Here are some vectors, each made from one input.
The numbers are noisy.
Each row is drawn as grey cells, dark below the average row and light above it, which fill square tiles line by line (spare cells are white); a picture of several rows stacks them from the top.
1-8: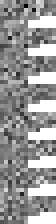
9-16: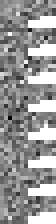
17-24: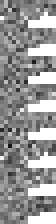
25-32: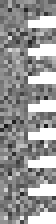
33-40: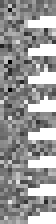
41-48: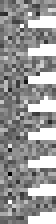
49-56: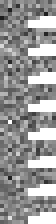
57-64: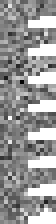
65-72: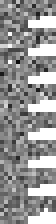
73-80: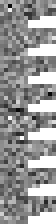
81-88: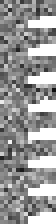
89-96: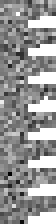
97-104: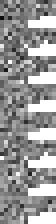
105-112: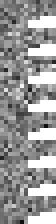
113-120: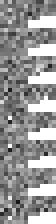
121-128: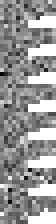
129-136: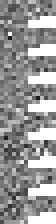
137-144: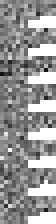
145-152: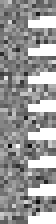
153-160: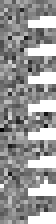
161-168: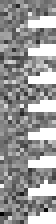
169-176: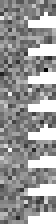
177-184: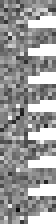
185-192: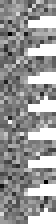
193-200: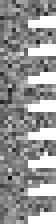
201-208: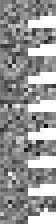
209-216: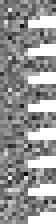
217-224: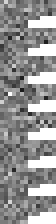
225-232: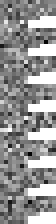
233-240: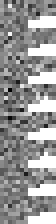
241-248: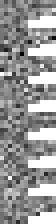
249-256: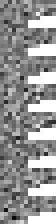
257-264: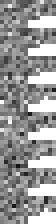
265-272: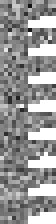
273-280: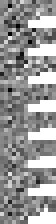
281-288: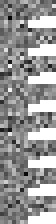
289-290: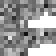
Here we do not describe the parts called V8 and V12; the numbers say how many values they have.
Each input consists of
a true/false value and a value of V12, together with either a point on a 7-point line, or a value of V8.
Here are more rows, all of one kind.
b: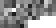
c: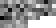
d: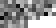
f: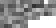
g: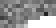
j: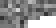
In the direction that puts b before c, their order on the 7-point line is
b, d, f, g, j, c.
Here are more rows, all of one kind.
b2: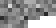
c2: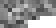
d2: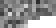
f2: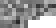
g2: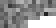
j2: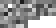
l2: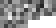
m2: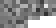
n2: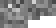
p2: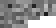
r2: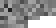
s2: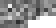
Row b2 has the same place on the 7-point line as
c2 and r2.
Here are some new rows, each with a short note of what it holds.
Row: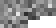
a true/false value, a value of V8 and a value of V12
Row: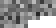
a point on a 7-point line, a true/false value and a value of V12
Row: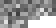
a true/false value, a value of V8 and a value of V12
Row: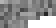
a point on a 7-point line, a true/false value and a value of V12
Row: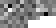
a true/false value, a value of V8 and a value of V12
